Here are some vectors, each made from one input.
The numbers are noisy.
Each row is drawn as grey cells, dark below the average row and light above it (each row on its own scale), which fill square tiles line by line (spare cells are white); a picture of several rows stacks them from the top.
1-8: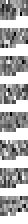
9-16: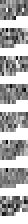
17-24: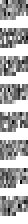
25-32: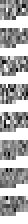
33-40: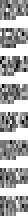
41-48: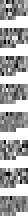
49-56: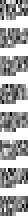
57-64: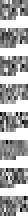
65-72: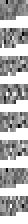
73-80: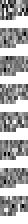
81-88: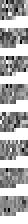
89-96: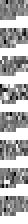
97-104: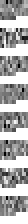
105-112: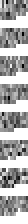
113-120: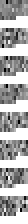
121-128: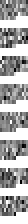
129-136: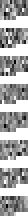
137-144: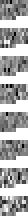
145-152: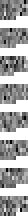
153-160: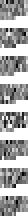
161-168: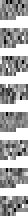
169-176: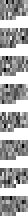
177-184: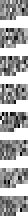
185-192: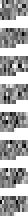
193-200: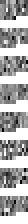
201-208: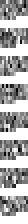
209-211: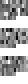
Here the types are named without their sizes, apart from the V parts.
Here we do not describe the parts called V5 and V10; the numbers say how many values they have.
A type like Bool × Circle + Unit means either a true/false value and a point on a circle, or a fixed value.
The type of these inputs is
Line × (Line + V5) + V10.
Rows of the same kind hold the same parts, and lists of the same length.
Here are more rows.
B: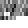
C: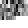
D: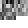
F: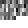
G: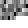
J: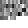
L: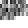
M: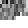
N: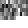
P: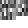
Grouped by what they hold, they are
B, J, N, P
C, D, G, L, M
F

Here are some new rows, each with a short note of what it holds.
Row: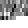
a value of V10
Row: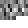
a point on each of two lines
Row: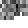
a point on each of two lines
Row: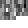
a point on a line and a value of V5
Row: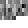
a point on a line and a value of V5
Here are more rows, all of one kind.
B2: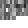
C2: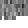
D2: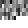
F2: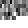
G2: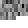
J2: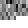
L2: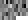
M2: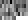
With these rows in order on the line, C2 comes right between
L2 and M2.
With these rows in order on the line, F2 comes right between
D2 and M2.
